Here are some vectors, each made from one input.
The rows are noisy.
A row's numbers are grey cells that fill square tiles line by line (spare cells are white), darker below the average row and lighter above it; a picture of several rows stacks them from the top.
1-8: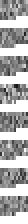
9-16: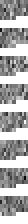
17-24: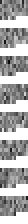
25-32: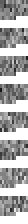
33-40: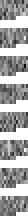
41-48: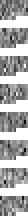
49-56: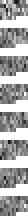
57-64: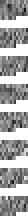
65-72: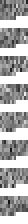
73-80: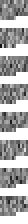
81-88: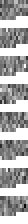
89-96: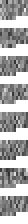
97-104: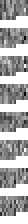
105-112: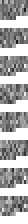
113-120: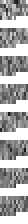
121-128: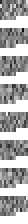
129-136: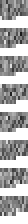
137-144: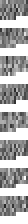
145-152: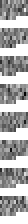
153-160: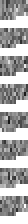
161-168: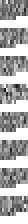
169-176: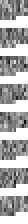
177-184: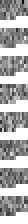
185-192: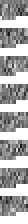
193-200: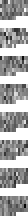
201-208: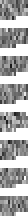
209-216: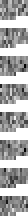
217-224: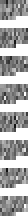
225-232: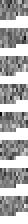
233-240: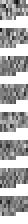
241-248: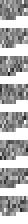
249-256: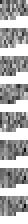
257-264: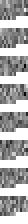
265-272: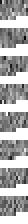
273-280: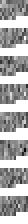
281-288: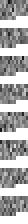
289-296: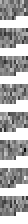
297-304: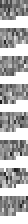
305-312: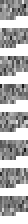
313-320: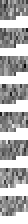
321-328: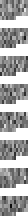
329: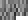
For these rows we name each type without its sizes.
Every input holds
a list of points on a line.
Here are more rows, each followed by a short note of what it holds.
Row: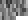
a list of two items
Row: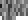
a list of three items
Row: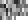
the empty list
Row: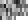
the empty list
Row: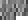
a list of one item
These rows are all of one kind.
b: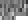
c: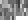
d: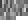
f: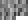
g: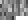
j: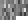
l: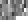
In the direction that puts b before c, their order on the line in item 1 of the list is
b, d, f, j, c, g, l.
